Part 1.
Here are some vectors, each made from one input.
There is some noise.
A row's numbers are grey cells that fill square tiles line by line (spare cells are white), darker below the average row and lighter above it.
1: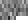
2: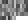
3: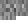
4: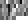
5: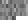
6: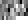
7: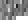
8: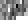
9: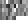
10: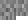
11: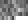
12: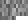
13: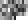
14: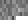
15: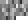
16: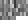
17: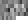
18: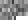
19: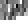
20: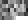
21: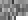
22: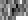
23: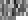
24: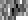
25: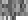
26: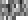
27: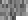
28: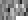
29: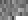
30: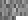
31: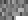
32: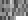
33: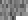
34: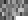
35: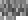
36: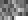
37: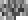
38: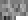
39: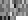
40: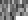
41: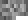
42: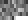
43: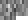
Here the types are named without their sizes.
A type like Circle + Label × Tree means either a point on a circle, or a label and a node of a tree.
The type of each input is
Line.
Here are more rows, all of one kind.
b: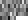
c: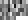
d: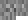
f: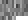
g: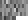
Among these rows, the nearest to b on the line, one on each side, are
c and f.
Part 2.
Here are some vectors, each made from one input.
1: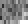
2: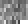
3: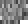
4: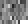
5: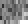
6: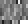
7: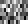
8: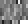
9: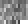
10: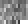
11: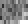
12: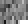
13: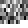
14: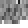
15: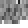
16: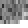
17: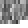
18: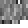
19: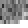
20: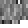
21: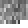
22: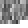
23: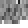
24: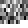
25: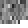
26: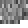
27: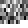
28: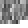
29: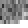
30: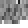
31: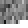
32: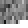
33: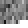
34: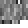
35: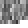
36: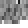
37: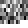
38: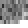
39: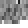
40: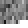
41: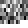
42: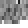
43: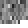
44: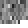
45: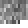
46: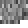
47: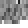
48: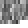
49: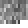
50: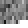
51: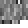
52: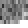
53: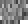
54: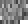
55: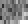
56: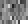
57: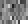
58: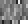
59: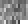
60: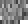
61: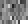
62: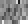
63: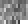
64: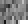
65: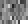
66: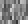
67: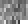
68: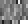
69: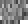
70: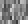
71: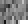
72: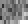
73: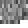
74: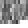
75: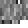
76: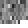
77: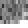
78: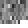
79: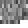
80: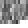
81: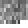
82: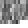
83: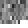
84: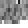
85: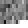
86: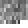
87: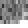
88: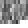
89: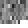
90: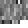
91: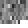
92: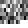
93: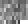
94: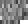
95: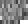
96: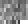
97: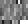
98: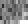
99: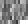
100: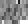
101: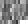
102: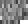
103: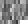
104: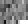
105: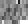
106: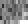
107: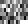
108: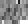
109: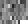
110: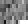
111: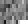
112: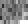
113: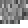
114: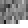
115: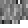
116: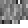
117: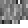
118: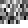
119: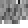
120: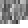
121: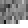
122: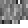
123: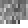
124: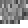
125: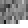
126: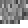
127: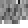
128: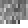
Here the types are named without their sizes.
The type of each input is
Bool × Bool × Bool + Unit.
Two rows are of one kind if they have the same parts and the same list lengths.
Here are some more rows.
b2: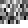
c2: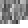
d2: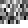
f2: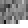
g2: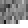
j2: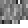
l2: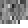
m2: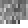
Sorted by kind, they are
b2, d2
c2, f2, g2, j2, l2, m2

